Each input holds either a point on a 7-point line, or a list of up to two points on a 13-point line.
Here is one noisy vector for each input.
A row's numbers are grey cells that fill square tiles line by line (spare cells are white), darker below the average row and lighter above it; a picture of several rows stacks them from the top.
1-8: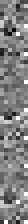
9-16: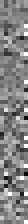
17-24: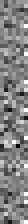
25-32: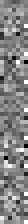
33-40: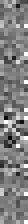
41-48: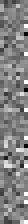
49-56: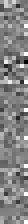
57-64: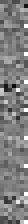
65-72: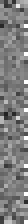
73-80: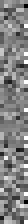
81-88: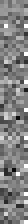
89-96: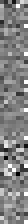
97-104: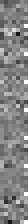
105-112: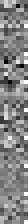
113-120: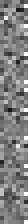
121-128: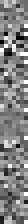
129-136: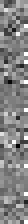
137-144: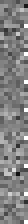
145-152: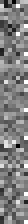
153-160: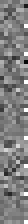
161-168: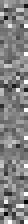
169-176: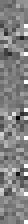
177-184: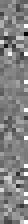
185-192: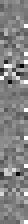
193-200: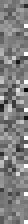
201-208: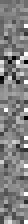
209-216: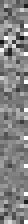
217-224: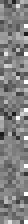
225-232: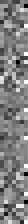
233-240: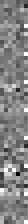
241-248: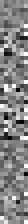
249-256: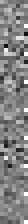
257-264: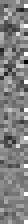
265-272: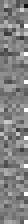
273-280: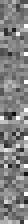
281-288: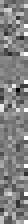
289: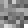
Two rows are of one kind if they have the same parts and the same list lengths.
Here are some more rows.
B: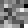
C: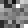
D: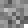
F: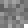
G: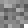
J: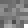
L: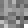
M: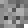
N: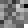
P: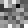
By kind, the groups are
B, J
C, F, G, N, P
D, L
M

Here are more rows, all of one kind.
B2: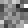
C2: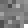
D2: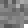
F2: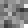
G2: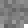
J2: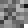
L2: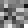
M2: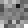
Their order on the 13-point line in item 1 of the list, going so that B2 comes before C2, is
J2, D2, G2, M2, F2, L2, B2, C2.
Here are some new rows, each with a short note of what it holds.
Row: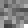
a list of two items
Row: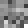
a point on a 7-point line
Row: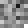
the empty list
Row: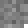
a list of one item
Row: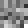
a point on a 7-point line
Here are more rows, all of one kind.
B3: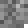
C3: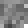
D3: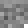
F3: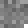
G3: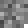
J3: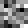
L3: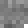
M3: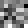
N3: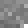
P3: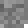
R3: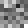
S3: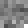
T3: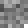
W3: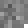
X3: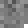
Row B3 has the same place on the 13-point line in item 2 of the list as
M3, R3, W3 and X3.
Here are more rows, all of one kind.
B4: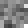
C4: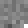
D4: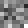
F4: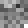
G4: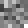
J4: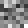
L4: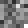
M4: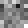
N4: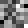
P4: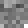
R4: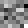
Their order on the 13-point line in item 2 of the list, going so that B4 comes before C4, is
R4, F4, J4, N4, D4, B4, L4, M4, C4, G4, P4.
